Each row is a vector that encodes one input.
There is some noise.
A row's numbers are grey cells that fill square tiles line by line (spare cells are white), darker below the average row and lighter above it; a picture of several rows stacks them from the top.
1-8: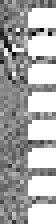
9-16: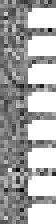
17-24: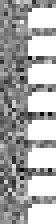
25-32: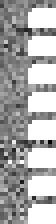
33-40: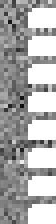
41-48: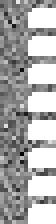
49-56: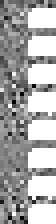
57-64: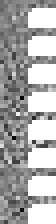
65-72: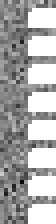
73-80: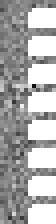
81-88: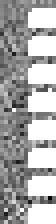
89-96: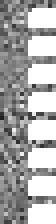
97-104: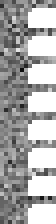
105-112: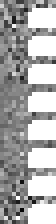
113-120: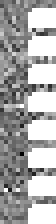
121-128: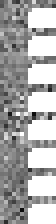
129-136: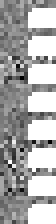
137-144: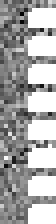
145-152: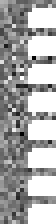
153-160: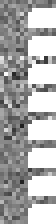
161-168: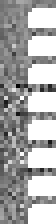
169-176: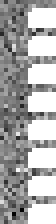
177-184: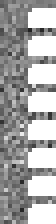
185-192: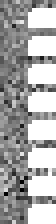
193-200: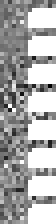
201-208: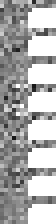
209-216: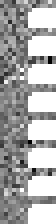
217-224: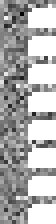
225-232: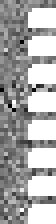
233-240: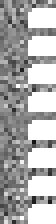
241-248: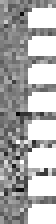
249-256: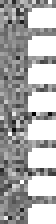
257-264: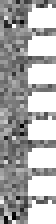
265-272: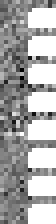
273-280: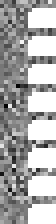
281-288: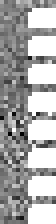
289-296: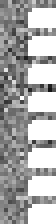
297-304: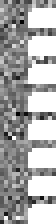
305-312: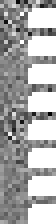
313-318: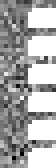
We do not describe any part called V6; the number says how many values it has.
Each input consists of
either a point on a 17-point circle and a value of V6, or a node of a 12-node tree.
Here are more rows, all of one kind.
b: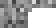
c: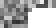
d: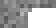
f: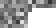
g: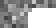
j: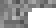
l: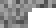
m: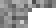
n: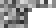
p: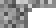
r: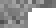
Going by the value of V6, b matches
f and g.
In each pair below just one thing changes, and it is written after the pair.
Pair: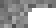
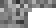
the value of V6
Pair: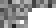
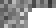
the value of V6
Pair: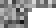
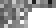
the value of V6
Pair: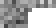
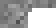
the place on the 17-point circle
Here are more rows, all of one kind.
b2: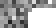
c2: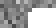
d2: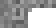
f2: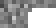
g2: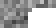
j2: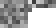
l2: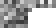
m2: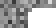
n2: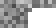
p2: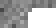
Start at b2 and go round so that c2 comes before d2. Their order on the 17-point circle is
b2, n2, l2, f2, m2, c2, j2, d2, p2, g2.
